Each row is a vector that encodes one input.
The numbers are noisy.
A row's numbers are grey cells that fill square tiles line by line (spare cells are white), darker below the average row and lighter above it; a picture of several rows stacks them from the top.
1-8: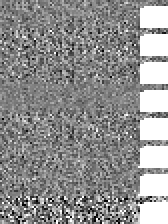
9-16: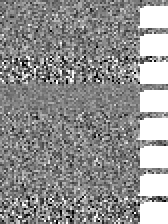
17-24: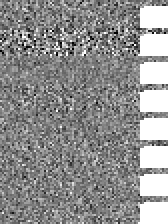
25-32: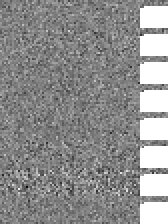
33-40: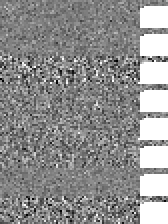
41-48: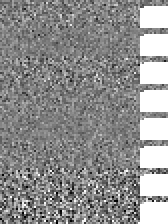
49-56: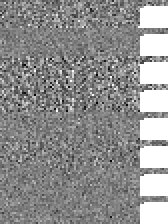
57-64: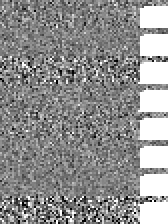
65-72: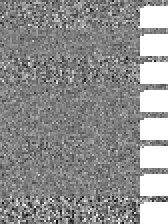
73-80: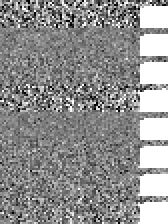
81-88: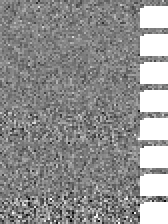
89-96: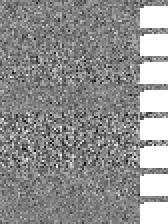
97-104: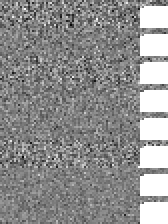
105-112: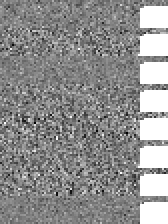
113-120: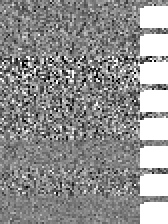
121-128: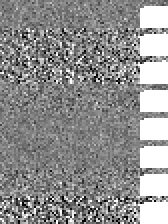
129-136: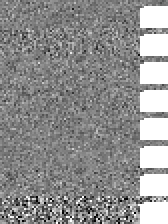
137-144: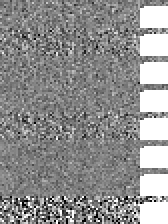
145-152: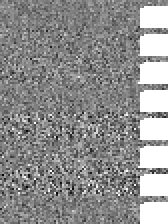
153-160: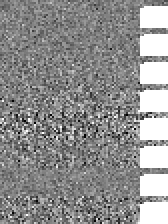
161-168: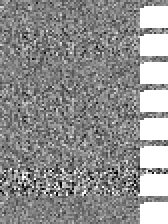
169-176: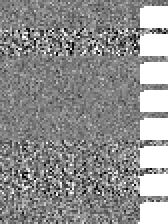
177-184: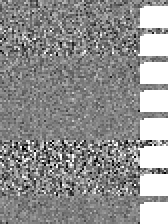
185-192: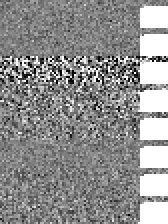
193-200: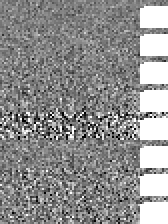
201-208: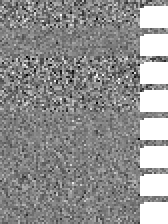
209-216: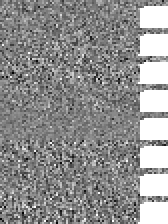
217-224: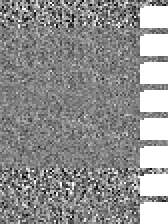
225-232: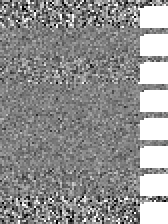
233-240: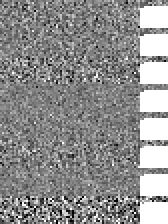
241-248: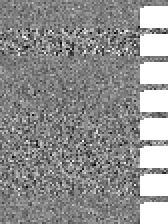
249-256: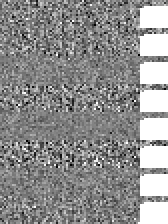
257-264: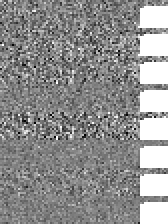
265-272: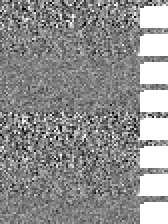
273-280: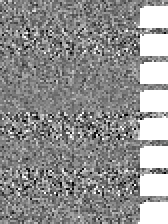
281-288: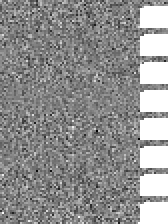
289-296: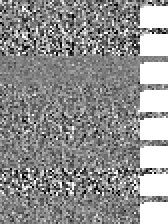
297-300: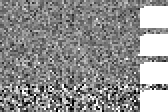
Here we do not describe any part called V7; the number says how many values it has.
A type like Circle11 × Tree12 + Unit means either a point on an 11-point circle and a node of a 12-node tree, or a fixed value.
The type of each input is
Bool × List2(V7) + Line4.
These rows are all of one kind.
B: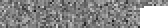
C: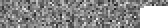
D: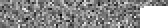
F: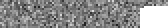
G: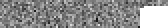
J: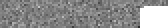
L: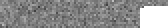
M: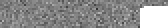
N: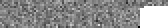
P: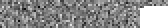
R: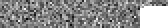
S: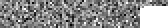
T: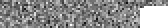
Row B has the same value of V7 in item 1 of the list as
D, G, L and N.
